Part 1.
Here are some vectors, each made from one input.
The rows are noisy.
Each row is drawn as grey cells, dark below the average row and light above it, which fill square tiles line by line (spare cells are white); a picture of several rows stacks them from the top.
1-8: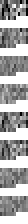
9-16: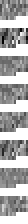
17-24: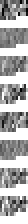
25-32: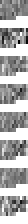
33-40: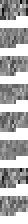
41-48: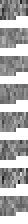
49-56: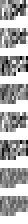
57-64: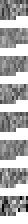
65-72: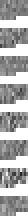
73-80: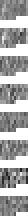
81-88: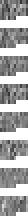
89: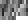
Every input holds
a point on a 9-point line.
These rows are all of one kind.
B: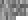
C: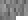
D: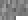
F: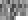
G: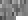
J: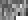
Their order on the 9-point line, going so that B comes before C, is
F, B, J, D, C, G.
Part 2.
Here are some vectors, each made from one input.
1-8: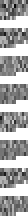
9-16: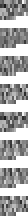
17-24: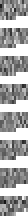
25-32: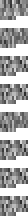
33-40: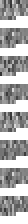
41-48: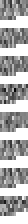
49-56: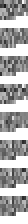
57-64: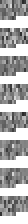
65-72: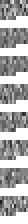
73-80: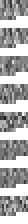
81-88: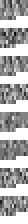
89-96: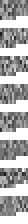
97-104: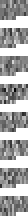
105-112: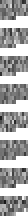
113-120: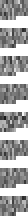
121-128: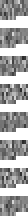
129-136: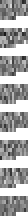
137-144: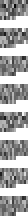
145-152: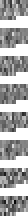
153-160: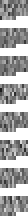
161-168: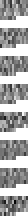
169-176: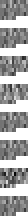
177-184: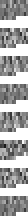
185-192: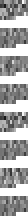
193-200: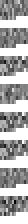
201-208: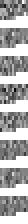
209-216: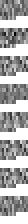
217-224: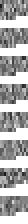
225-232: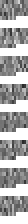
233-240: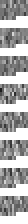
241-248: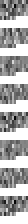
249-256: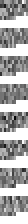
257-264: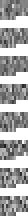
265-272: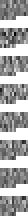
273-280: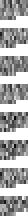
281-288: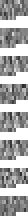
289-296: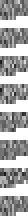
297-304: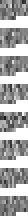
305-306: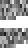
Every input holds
a node of an 11-node tree.
